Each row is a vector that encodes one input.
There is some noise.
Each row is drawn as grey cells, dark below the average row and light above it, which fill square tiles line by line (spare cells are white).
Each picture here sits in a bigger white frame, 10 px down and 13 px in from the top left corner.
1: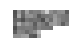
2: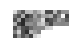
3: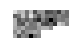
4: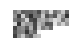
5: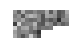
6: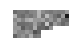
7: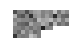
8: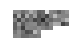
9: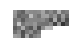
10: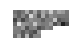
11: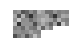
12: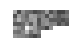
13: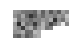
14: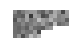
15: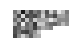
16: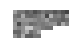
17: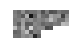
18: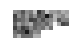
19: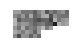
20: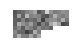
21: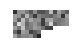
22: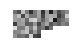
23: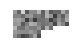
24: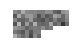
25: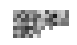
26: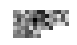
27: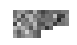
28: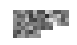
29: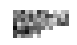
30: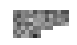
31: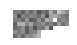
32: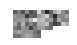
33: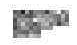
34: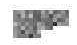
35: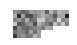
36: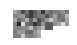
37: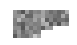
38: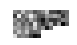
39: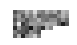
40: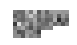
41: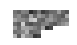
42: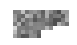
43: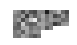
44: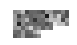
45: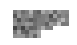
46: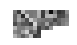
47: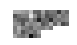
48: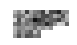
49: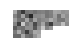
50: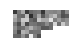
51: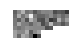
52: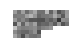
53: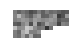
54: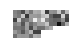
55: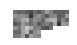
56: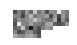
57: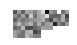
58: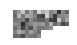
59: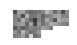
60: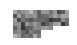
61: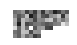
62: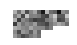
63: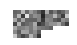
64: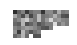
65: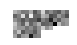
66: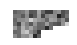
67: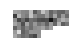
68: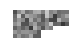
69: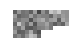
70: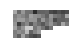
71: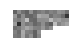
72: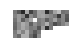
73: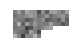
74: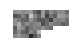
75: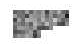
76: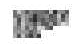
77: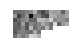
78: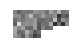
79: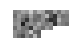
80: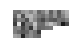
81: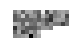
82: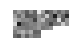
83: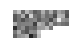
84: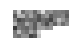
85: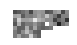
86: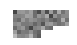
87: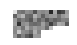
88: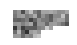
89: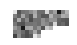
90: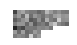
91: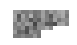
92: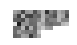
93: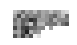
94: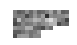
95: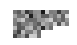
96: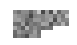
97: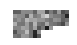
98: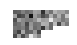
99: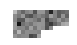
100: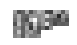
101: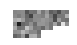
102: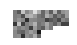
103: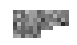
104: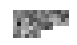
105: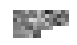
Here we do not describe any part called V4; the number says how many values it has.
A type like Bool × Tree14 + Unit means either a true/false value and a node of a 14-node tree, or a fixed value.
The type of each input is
Line7 × (Line7 + V4).
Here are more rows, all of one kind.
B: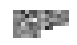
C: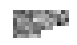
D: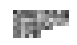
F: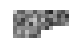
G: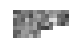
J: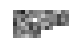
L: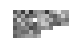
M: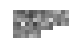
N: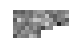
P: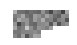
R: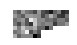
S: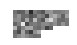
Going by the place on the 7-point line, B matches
F and G.
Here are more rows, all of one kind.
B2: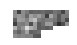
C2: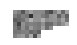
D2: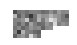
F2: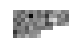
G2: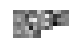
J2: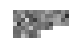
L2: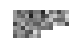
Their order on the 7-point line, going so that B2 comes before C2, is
B2, J2, F2, C2, D2, L2, G2.
